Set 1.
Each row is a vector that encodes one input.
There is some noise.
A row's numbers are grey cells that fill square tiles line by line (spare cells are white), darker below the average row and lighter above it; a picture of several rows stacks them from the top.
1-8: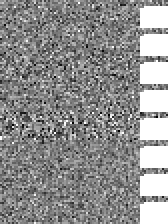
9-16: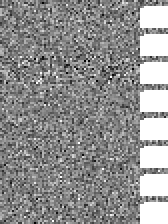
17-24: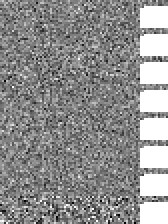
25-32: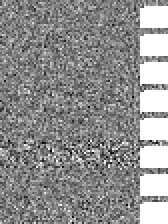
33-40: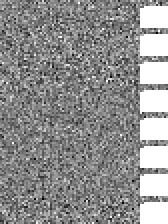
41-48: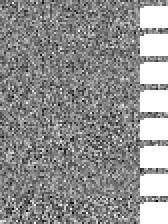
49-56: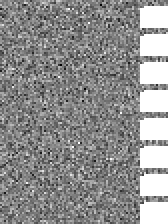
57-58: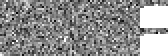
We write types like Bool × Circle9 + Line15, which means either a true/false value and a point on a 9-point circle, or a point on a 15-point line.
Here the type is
Label4 + Line4.
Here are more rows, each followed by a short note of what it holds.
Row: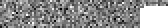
a point on a 4-point line
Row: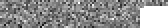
a point on a 4-point line
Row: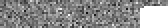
one of 4 labels
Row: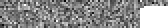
one of 4 labels
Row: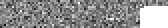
a point on a 4-point line
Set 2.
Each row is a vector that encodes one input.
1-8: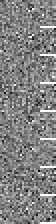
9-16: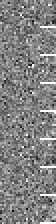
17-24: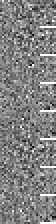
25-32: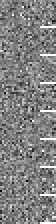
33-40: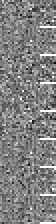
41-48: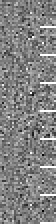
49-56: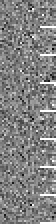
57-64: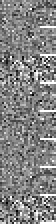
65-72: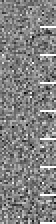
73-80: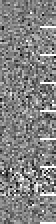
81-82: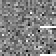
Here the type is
List2(Line7).
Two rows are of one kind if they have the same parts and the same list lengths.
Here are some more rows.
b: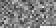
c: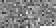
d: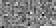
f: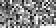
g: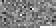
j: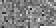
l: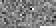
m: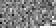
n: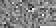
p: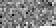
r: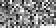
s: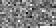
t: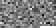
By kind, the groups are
b, c, d, g, j, l, m, n, p
f, r
s, t

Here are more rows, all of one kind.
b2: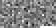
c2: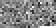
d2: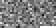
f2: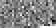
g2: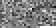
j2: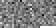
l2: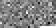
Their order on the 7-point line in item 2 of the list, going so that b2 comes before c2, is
l2, g2, d2, j2, b2, f2, c2.
